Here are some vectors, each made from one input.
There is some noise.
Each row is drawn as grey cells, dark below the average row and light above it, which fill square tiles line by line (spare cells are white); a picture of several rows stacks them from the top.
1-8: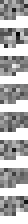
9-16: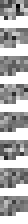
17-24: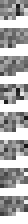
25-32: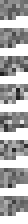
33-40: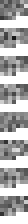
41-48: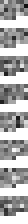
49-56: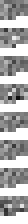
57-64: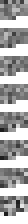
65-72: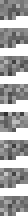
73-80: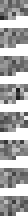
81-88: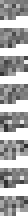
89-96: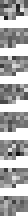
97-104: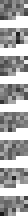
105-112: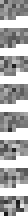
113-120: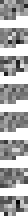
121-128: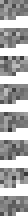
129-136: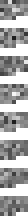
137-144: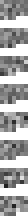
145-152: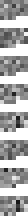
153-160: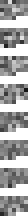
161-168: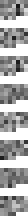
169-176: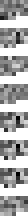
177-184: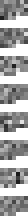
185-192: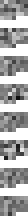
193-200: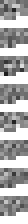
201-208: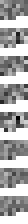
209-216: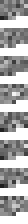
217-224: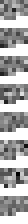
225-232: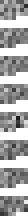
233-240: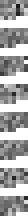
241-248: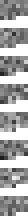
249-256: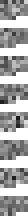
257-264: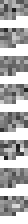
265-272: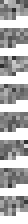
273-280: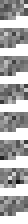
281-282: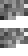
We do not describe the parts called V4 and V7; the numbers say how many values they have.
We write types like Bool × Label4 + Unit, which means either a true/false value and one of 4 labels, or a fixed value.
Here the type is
Bool × (Line9 + V7) × V4 + Line6.
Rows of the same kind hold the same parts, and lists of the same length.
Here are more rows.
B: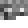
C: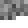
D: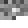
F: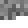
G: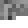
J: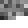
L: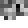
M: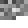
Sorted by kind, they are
B, L
C, F, G, J
D, M

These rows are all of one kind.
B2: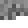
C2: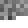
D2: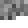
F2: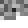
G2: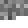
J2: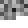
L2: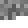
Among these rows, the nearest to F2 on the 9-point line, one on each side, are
C2 and G2.
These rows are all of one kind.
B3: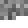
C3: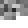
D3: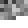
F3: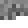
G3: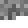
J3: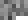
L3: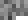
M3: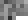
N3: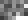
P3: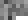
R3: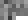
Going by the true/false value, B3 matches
C3, F3 and G3.
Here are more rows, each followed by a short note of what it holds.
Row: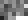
a point on a 9-point line, a true/false value and a value of V4
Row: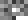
a true/false value, a value of V4 and a value of V7
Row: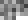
a true/false value, a value of V4 and a value of V7
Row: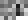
a point on a 6-point line
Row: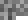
a point on a 9-point line, a true/false value and a value of V4
